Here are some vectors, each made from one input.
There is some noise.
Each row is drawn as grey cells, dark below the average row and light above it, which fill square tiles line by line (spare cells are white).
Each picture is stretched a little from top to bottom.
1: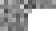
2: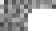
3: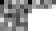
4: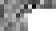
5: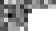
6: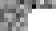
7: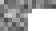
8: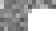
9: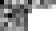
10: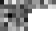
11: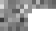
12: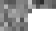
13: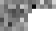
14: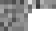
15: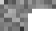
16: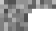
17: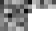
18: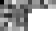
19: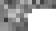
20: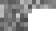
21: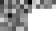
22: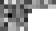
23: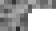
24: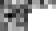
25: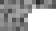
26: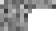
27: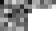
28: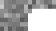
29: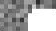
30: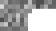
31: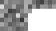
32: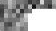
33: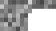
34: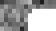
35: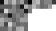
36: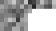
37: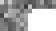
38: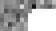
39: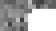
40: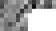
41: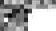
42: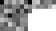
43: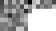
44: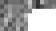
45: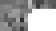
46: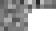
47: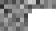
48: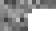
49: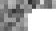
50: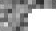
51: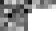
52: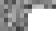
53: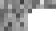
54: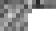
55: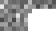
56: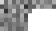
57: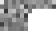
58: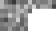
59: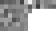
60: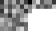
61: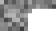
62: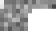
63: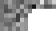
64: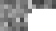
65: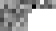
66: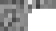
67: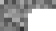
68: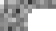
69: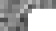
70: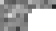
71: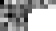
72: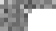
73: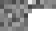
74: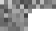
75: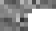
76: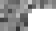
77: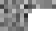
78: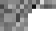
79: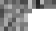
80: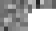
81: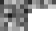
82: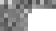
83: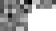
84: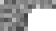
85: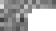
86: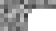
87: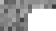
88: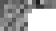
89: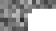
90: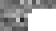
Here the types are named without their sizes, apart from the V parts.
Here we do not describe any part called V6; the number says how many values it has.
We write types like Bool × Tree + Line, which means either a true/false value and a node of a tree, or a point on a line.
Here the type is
(Bool × Bool × Bool + Unit) × V6 + Line.
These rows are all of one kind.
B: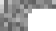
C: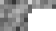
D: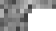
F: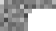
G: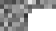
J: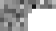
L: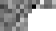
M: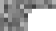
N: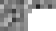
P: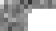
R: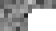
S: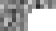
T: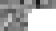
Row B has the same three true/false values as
N and S.
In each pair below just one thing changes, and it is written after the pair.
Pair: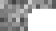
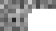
the value of V6
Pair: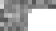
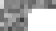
one of the three true/false values
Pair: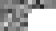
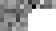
the value of V6
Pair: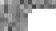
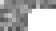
the value of V6
